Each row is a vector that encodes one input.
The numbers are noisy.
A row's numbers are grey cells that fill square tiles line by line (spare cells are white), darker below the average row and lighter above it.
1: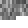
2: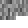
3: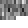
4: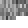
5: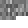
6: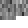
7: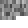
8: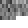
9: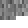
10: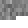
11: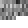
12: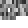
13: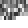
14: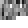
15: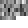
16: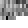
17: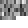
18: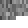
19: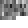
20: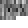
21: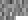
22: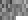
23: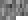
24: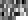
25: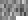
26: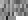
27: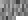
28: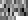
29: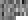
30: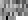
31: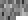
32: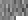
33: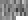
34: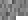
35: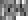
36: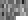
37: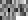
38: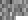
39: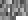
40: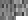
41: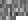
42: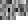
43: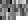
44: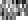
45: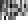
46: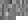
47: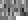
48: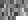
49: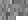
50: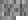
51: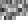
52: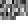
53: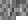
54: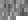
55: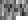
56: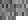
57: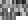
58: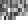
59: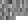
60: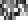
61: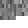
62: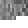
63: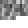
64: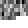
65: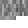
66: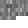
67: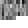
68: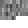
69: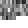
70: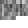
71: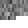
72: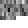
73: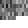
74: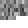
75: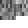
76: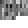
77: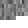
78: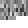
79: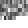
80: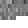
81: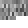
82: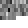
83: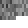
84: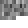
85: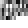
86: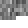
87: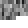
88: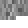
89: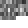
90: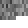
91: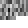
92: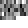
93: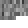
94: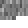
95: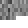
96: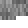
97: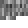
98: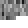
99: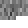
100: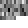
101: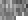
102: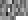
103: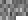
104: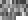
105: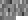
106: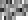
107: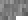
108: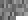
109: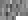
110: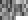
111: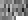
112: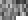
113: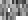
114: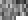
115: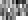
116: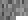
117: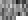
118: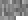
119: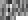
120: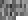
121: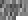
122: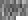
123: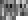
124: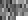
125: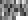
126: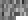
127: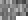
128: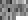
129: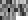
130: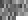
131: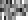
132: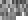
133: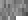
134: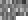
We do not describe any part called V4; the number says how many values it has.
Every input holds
a list of up to two items, each a point on a 5-point line and a value of V4.
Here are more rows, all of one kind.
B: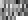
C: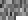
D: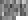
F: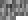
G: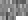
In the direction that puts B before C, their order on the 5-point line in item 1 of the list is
B, F, C, D, G.
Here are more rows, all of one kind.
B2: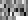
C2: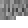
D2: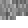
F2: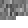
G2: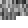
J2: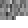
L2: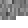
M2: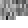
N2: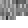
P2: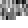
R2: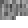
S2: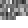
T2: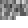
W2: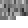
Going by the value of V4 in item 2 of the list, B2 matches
G2, L2 and W2.
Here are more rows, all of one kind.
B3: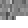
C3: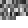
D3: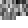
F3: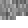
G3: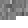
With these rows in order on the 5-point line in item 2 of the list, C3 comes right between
F3 and G3.
